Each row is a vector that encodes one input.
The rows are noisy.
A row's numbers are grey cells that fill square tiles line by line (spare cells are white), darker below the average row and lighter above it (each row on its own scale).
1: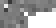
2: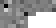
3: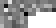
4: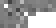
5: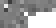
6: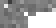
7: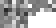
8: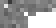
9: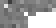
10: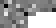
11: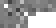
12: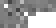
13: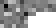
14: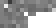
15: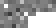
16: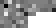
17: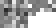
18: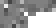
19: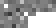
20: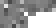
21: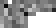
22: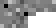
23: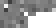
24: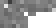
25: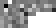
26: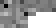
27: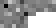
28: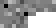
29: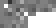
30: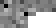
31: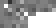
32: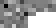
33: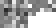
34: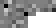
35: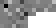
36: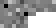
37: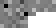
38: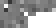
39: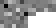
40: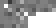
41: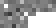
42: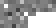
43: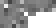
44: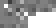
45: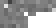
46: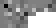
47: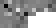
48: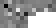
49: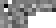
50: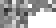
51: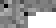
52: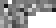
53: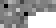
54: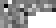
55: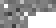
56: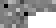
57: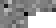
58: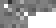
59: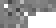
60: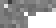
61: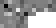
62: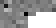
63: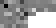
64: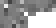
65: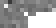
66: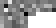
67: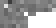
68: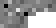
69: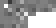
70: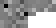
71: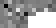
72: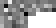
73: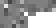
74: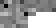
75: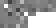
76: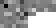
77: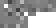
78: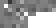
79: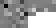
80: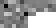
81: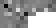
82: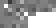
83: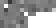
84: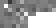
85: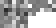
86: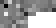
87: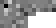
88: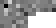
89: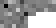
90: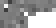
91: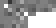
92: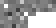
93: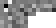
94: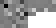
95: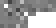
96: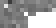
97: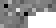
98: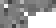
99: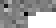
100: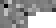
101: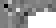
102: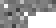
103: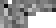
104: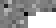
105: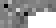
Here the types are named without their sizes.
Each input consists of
a list of points on a line.
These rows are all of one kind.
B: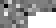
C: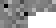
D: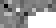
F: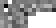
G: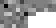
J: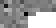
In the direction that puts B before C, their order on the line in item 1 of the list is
F, B, J, C, G, D.
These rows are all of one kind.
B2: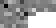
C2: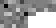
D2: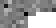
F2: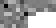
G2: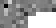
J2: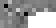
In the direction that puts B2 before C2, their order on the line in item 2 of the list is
B2, F2, C2, G2, J2, D2.
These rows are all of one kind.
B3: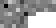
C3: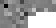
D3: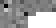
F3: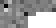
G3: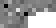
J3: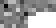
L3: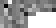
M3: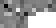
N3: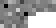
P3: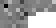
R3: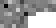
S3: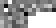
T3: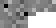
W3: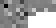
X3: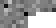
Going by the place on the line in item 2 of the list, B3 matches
D3, F3, P3 and R3.
